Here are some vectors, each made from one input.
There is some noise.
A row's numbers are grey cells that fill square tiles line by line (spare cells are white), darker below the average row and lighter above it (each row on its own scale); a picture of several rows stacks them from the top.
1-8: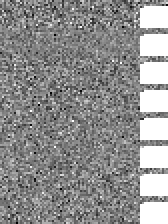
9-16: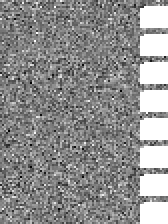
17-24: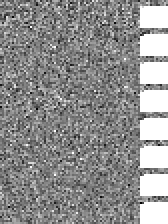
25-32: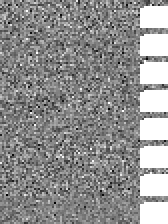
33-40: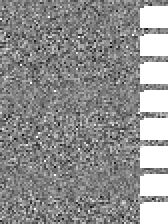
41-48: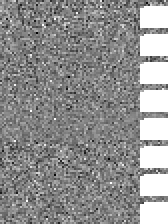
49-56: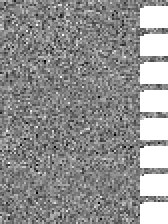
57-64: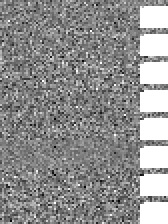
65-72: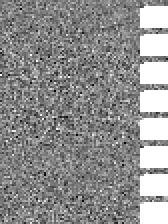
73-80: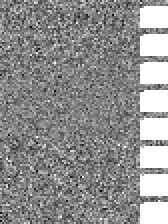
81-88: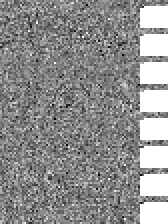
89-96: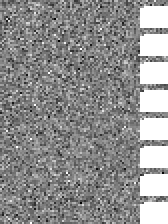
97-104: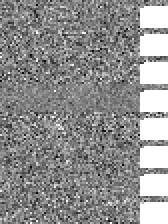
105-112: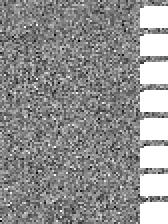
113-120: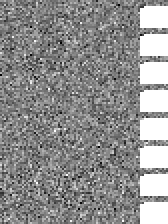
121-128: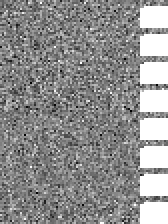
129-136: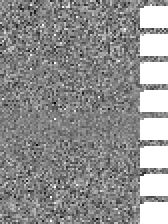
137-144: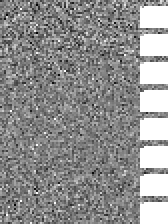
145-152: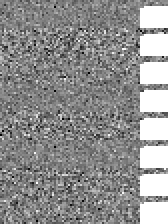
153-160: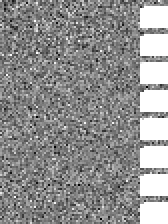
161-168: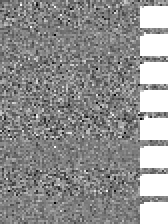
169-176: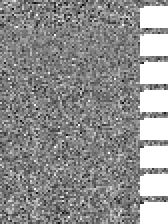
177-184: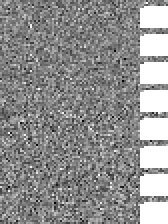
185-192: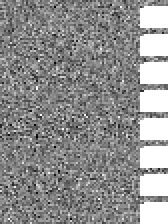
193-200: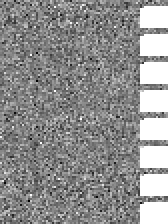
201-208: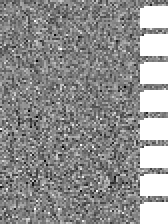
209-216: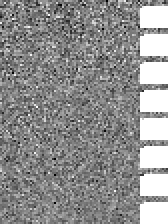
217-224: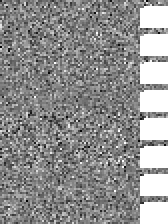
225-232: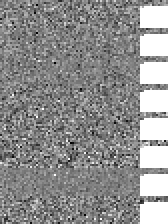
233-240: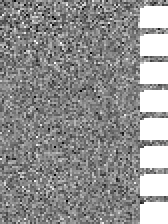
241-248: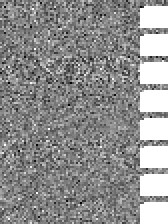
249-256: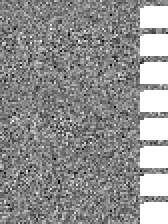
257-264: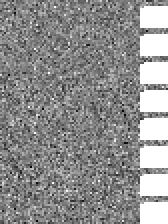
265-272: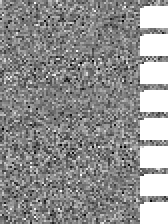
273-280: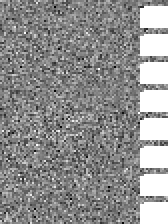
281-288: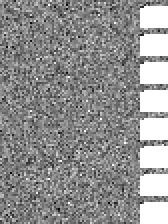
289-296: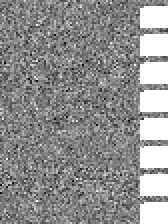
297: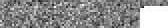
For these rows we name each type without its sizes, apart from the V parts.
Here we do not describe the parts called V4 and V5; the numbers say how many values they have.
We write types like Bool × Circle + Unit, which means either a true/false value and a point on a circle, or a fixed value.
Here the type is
Circle × Label × Line × (Line + V4) × V5.
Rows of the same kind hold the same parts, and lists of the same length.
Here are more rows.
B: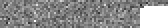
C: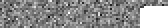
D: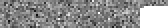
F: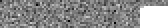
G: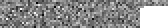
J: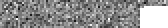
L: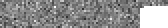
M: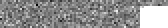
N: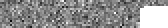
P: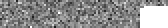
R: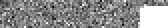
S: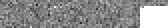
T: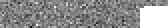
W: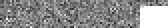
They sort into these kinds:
B, L
C, D, F, G, J, M, N, P, R, S, T, W

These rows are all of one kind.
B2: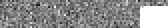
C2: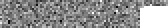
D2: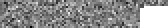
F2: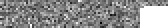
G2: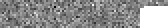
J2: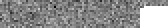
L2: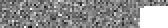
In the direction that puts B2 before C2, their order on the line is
B2, F2, C2, J2, G2, D2, L2.
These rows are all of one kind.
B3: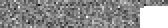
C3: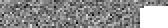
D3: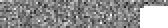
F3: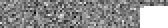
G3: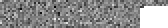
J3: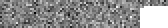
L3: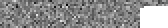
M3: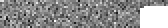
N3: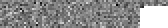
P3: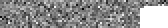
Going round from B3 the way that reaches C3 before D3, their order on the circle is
B3, C3, M3, J3, G3, F3, D3, N3, P3, L3.
